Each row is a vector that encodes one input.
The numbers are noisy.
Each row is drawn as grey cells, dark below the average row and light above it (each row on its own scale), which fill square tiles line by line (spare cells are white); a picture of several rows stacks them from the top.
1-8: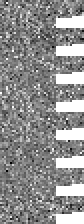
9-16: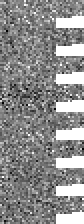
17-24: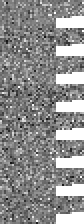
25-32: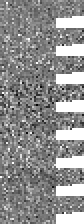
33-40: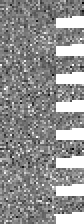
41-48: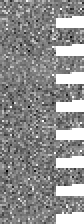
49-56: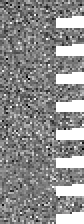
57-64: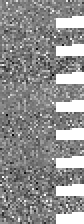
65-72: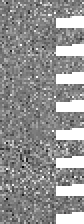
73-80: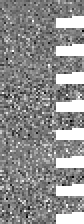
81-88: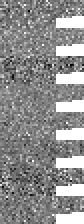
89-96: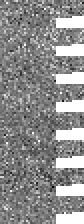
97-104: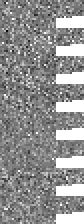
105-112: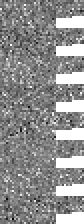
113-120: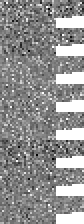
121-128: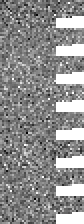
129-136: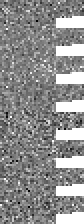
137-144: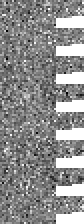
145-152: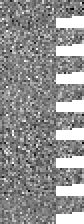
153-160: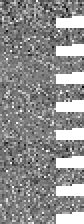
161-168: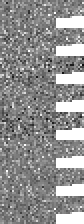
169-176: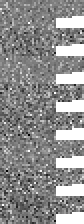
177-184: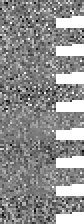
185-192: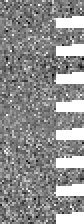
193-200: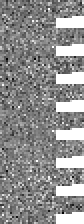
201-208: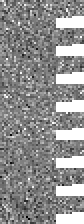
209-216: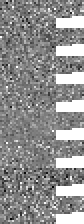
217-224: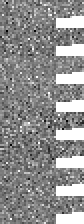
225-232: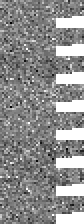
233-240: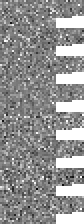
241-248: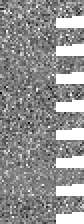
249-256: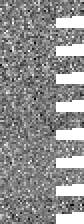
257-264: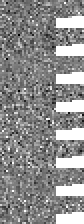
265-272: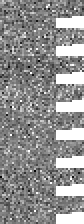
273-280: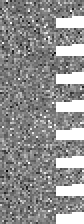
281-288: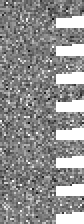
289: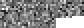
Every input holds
either a fixed value, or one of 9 labels and a node of a 10-node tree, or a node of an 8-node tree.
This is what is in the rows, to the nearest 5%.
A few of them hold a fixed value. About 75% of them hold one of 9 labels and a node of a 10-node tree. The rest hold a node of an 8-node tree.
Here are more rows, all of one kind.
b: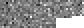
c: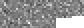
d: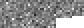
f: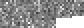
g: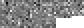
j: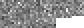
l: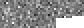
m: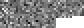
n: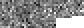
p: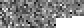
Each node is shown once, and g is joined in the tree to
c.
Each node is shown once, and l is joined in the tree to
b and m.
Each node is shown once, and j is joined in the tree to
f and n.
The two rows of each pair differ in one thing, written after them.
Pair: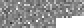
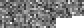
the label
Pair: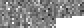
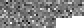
the node of the tree
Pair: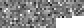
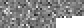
the label
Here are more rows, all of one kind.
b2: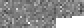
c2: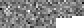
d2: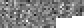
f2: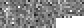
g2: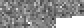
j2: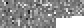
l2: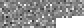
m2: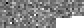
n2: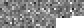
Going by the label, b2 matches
f2 and g2.
